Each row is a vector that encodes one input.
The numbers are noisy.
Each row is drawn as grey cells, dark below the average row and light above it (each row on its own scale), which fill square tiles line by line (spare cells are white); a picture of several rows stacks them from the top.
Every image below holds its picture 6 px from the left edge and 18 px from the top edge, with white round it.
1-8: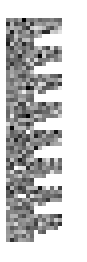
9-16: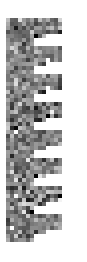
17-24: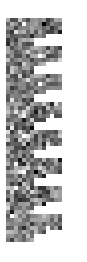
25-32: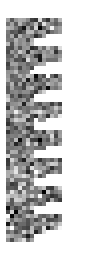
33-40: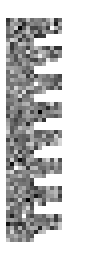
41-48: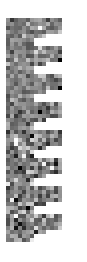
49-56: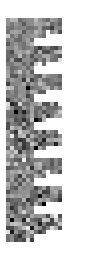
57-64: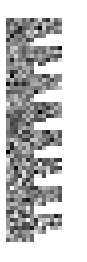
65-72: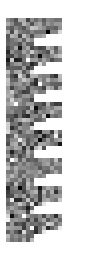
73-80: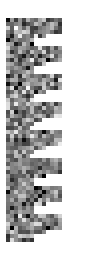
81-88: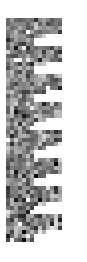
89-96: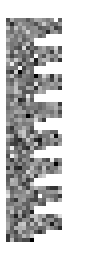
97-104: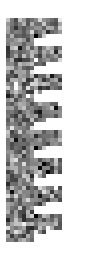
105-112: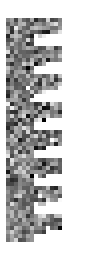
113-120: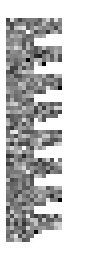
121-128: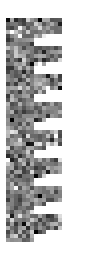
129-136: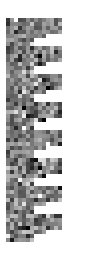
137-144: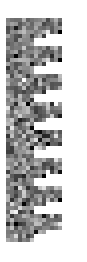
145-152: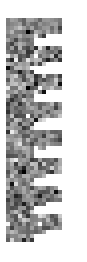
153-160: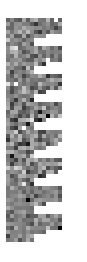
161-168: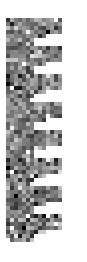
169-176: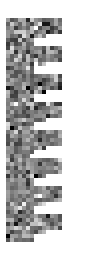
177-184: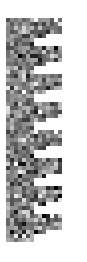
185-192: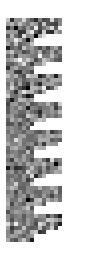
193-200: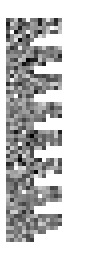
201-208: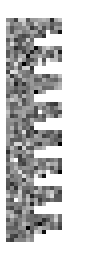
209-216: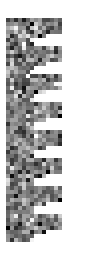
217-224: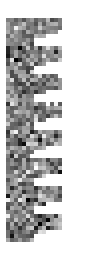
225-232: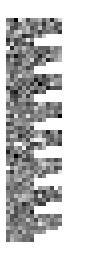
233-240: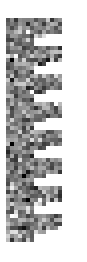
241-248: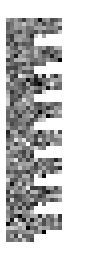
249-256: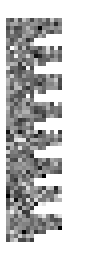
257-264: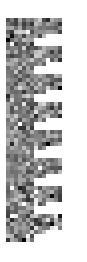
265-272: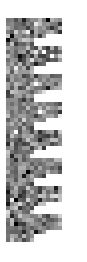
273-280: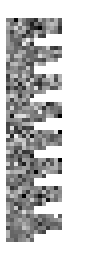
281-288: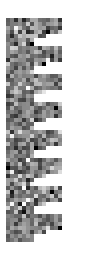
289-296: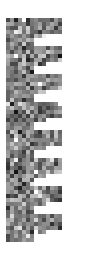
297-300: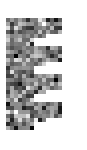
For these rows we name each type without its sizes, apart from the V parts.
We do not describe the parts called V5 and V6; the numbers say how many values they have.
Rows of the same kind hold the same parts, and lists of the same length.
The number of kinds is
2.
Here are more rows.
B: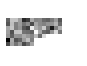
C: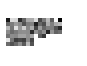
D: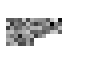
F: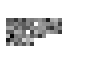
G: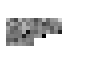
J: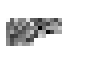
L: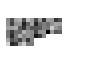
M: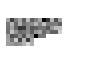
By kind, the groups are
B, C, D, F, G
J, L, M

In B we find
a node of a tree, a value of V5 and a value of V6.
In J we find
a point on a line, a value of V5 and a value of V6.
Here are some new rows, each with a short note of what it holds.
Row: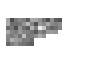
a node of a tree, a value of V5 and a value of V6
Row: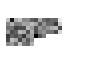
a point on a line, a value of V5 and a value of V6
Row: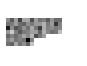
a point on a line, a value of V5 and a value of V6
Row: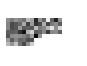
a point on a line, a value of V5 and a value of V6
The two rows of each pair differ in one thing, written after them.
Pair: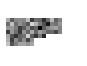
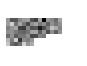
the value of V6
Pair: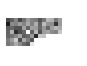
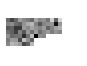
the value of V5
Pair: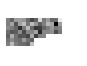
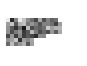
the place on the line
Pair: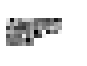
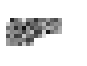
the value of V6
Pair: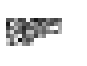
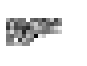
the value of V6
